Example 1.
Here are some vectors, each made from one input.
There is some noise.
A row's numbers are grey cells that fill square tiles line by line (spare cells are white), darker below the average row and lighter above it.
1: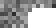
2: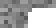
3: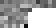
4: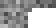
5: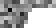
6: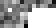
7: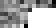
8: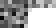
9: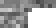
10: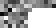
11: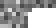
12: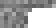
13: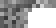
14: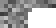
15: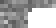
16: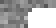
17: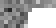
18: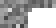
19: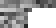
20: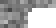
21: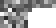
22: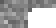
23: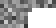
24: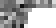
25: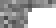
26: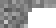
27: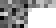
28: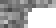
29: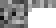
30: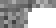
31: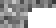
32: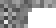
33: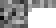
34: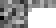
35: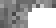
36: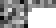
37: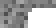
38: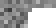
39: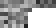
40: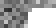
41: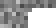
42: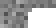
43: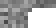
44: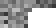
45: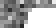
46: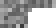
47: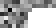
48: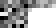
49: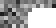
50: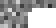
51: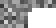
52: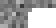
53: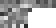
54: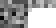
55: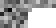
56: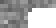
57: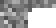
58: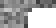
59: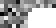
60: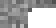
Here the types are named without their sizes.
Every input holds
either a fixed value, or a node of a tree.
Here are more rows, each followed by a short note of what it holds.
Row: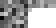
a fixed value
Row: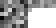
a fixed value
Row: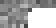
a node of a tree
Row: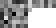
a fixed value
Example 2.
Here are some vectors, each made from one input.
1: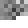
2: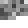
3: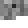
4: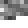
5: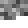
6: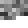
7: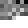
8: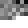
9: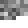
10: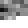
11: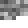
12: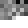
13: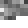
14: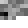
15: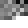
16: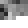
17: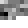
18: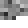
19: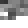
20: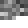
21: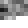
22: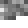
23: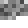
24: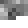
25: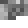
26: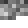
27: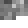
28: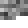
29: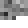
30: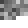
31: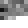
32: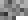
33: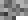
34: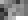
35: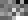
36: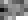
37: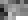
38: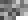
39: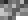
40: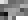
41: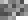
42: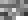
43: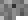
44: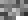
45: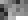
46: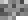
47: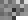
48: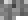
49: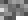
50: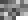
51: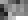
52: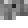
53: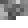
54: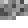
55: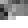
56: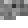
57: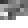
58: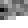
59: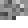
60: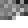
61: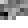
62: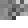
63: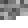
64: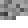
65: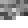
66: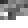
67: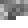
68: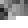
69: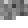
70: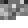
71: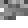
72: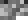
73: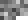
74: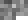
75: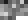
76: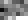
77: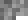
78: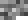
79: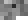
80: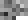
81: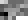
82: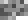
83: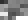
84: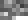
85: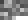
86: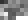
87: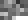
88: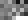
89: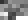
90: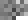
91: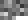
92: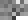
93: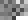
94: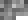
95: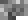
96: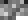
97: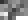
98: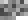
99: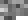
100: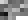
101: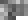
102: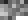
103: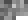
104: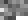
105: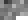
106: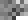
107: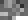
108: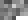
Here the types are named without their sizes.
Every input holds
four true/false values.
